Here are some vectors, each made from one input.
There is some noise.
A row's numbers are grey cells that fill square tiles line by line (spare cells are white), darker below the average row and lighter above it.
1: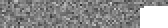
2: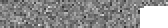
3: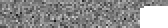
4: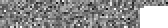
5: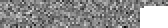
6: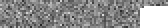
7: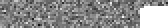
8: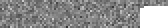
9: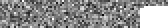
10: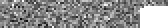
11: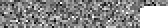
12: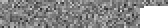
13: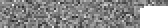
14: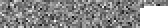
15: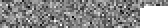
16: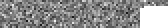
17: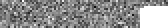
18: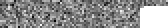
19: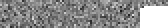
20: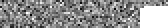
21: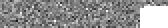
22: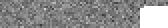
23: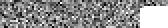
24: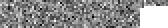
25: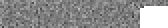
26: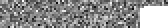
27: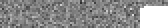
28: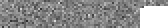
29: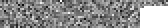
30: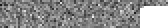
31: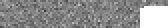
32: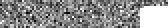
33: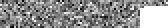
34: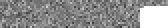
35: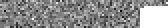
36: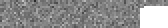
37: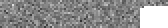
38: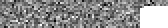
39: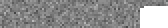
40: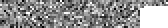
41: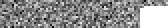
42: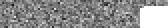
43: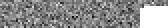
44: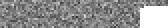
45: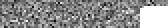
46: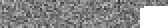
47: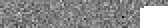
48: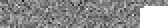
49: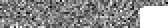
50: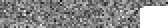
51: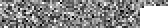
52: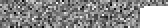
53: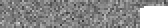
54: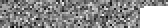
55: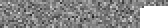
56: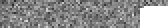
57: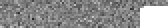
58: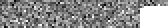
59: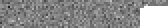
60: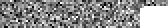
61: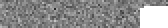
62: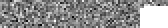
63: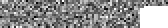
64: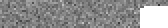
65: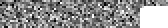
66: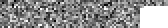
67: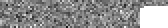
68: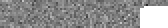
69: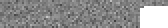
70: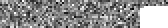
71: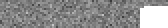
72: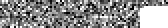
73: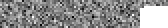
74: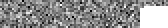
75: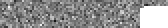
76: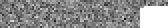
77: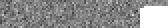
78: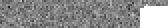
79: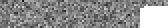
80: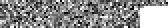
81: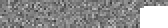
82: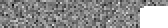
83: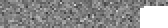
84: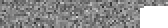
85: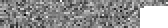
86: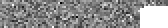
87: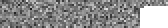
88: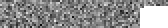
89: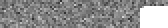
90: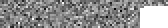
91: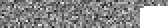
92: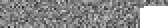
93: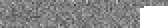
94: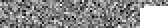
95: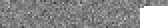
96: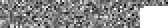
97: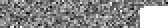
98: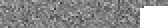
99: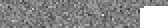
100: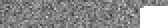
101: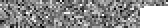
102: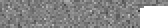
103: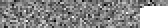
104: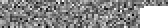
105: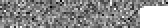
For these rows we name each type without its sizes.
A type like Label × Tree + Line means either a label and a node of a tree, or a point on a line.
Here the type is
Bool × Bool × Bool × Bool × Line × Line × Line × Line.
